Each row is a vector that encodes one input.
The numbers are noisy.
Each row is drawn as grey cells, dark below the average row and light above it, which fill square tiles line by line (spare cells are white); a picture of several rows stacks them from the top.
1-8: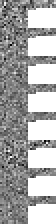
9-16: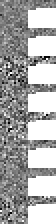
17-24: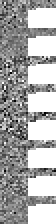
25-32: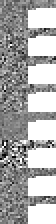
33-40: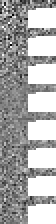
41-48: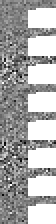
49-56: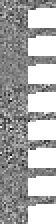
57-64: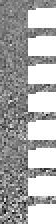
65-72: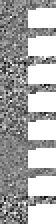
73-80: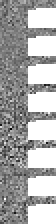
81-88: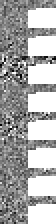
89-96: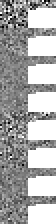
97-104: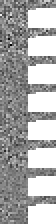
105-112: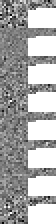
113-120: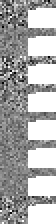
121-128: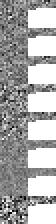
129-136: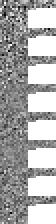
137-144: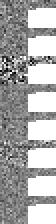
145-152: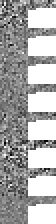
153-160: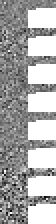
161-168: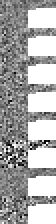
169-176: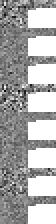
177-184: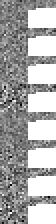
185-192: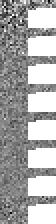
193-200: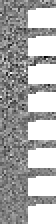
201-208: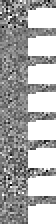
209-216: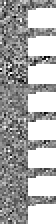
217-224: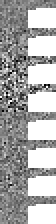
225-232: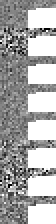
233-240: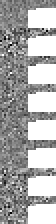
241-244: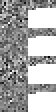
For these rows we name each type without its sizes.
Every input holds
a node of each of two trees, together with either a point on a circle, or four true/false values.
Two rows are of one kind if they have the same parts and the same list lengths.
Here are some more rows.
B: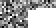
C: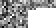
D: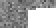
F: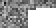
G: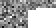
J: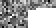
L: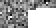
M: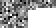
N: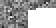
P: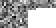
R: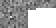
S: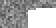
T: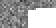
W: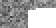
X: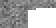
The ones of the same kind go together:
B, D, S, T
C, F, G, J, L, M, N, P, R, W, X

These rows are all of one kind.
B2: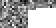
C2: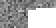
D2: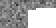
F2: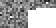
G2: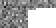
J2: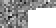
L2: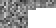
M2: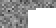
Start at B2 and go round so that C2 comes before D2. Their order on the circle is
B2, J2, C2, L2, D2, G2, F2, M2.
